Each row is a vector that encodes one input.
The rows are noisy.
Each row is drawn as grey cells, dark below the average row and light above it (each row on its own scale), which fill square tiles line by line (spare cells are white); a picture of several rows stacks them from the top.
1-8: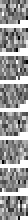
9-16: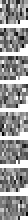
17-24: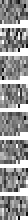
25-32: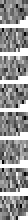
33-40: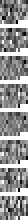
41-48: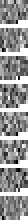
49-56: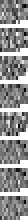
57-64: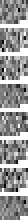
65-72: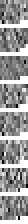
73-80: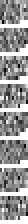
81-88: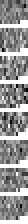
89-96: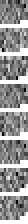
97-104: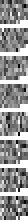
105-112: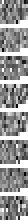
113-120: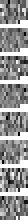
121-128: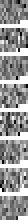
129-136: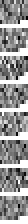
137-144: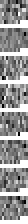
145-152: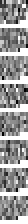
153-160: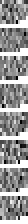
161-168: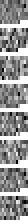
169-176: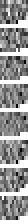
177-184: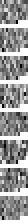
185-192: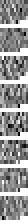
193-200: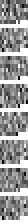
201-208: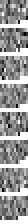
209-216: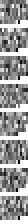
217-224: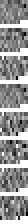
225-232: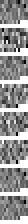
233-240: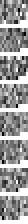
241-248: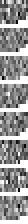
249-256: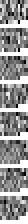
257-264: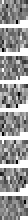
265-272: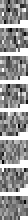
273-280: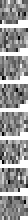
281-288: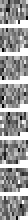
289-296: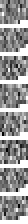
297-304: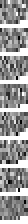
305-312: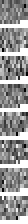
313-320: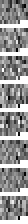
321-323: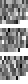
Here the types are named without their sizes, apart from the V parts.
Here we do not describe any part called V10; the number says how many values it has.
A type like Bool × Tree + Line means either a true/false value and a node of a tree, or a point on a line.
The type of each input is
Bool × (Line + V10).
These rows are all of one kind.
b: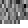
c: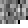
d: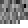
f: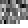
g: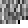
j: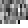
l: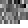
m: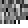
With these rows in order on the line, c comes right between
g and j.
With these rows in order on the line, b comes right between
d and l.
